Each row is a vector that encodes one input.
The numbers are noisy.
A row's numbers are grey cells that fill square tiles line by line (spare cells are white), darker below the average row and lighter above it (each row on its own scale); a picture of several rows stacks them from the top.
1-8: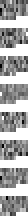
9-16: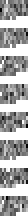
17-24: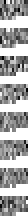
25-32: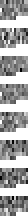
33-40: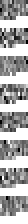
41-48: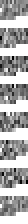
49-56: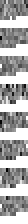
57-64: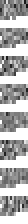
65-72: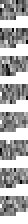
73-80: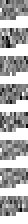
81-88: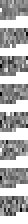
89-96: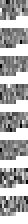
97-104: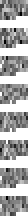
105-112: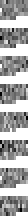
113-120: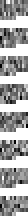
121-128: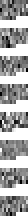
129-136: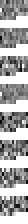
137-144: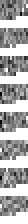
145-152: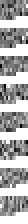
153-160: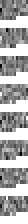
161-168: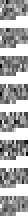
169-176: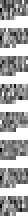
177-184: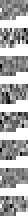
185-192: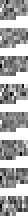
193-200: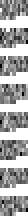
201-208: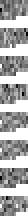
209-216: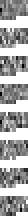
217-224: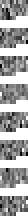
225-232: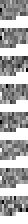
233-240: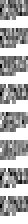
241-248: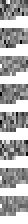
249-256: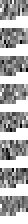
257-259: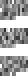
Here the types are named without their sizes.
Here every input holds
a list of points on a line.
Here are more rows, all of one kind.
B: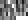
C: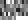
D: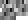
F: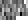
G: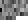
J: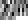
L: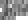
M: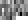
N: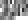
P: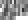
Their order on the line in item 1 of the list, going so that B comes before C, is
L, D, P, N, J, B, C, G, M, F.
